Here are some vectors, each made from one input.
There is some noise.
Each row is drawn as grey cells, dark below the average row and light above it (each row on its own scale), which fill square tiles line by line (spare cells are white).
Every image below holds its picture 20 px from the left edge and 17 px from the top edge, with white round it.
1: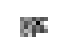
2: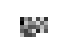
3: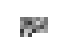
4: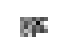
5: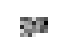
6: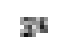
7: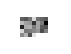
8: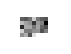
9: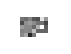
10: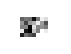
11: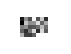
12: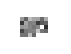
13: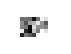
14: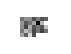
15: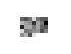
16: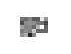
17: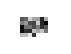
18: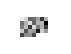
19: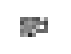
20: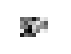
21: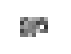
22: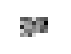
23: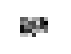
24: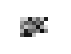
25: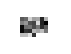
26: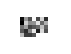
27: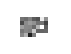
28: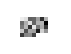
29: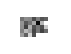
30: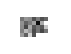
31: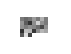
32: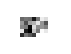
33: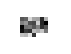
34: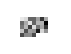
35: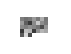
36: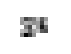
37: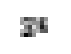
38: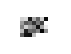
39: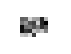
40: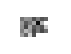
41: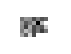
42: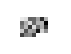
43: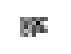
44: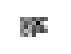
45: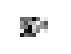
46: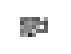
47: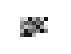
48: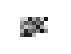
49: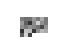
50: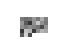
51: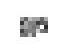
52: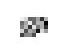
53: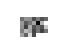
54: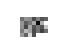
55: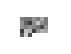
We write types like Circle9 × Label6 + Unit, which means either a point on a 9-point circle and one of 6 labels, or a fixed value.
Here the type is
Label11.
